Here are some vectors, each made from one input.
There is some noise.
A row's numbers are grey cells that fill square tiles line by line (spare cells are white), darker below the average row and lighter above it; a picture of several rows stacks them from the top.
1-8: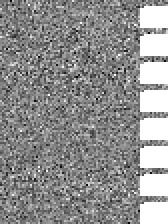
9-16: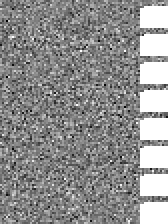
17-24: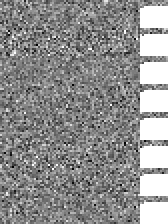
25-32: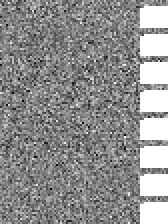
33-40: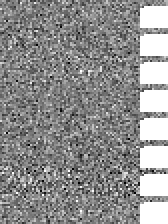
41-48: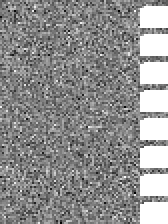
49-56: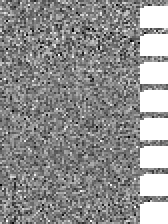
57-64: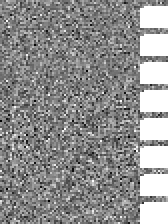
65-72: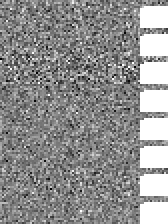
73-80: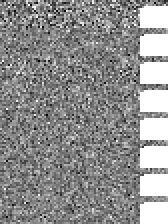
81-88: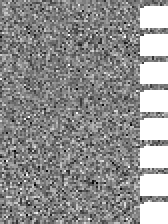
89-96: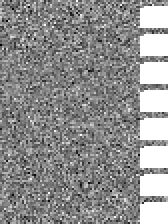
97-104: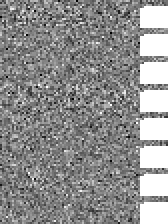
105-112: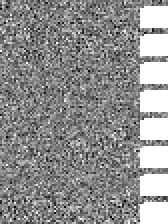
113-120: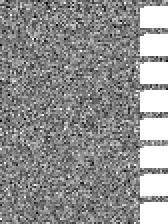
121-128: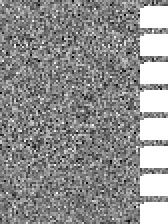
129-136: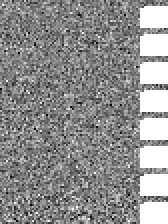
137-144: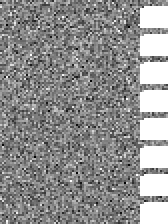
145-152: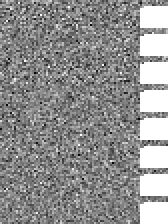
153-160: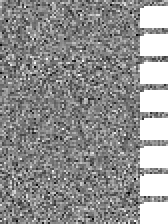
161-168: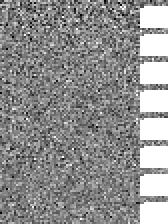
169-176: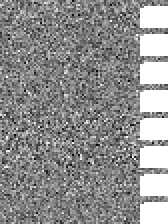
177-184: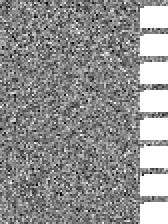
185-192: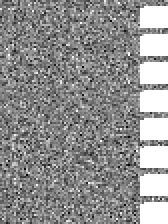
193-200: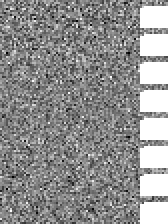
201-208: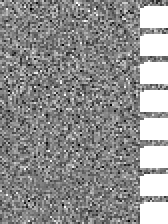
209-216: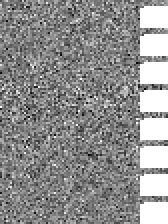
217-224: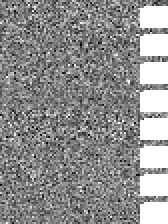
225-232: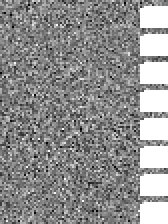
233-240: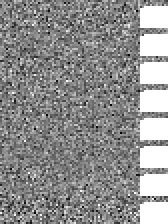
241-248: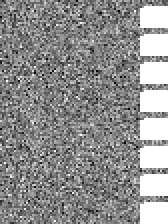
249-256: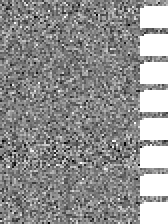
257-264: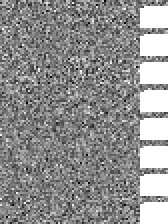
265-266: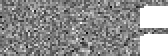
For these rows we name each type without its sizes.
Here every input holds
a point on a line, together with either a label, or a point on a line.
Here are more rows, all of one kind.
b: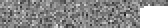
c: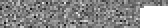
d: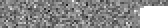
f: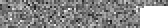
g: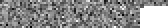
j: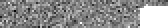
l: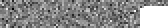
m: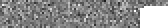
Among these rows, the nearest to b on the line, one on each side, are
d and l.
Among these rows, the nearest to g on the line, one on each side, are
f and m.
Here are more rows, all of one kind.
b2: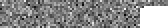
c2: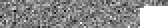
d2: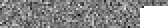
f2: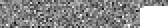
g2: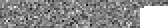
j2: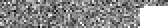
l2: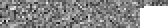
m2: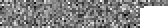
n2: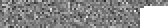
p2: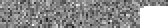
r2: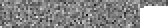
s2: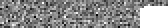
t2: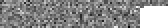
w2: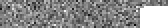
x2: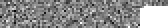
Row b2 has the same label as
d2, g2, l2 and r2.
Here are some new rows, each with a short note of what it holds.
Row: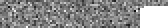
a point on each of two lines
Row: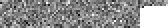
a point on each of two lines
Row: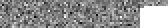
a point on each of two lines
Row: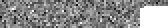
a label and a point on a line
